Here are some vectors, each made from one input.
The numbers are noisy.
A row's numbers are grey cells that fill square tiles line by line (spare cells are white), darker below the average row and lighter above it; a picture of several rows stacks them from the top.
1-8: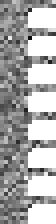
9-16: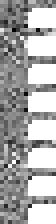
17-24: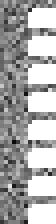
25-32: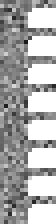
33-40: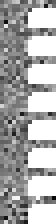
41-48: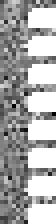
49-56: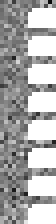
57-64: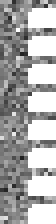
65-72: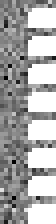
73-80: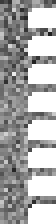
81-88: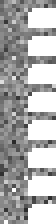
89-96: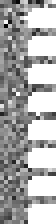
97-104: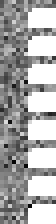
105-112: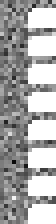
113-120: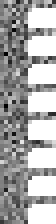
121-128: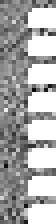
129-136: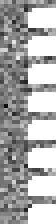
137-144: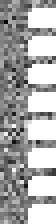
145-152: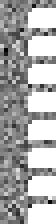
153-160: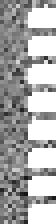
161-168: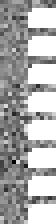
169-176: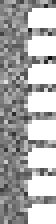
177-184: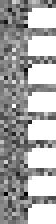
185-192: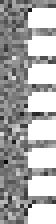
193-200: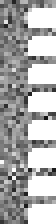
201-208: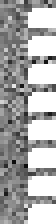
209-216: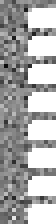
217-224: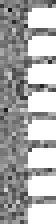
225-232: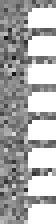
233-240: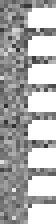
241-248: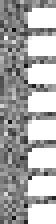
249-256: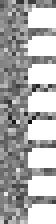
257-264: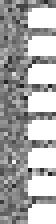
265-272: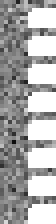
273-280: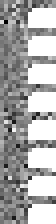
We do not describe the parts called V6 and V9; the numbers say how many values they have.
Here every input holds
a point on a 13-point line and a value of V6, together with either four true/false values, or a value of V9.
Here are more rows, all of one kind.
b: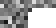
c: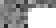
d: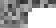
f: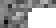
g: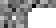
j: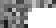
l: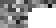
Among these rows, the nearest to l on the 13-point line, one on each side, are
c and f.
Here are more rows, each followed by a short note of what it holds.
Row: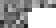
a point on a 13-point line, four true/false values and a value of V6
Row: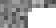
a point on a 13-point line, four true/false values and a value of V6
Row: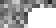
a point on a 13-point line, four true/false values and a value of V6
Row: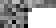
a point on a 13-point line, a value of V6 and a value of V9
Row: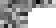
a point on a 13-point line, a value of V6 and a value of V9
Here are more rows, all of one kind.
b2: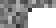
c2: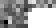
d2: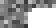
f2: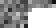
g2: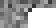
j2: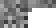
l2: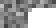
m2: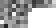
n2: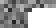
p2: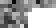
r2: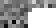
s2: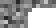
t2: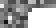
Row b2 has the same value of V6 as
g2 and r2.
